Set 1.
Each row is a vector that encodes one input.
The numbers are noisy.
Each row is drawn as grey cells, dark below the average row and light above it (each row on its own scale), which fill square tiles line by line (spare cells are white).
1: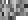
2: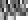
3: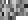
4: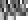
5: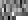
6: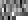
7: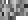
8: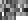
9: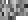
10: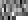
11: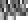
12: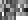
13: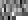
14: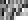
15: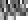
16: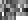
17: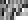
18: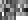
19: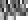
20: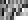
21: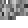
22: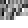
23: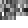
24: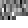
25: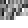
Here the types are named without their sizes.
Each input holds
a point on a line.
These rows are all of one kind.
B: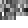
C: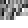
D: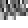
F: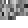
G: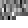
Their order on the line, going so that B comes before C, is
D, B, G, F, C.
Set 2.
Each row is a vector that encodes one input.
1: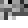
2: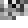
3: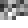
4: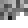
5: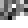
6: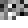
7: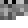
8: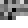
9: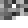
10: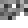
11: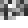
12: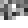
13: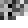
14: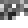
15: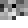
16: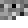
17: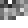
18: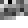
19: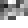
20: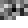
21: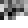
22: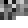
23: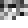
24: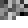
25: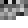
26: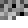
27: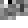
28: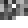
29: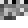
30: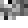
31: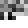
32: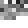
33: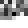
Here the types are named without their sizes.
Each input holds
three true/false values.
